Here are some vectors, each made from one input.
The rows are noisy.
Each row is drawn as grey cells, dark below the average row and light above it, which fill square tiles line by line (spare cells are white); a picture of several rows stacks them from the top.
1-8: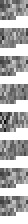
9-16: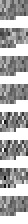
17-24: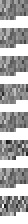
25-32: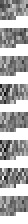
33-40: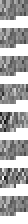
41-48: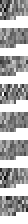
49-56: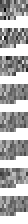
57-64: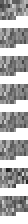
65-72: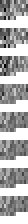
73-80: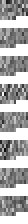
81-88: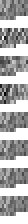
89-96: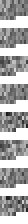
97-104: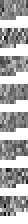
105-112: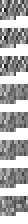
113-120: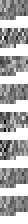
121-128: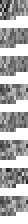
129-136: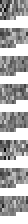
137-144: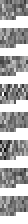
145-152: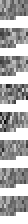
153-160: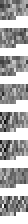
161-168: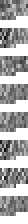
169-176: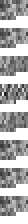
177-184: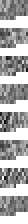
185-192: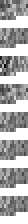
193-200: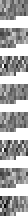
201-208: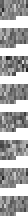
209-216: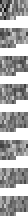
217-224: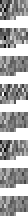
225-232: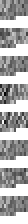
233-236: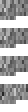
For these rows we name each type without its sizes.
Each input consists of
a point on a circle.
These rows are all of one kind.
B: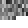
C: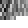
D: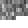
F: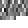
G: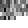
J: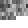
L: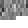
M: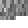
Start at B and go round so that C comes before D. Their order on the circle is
B, F, C, G, J, L, M, D.
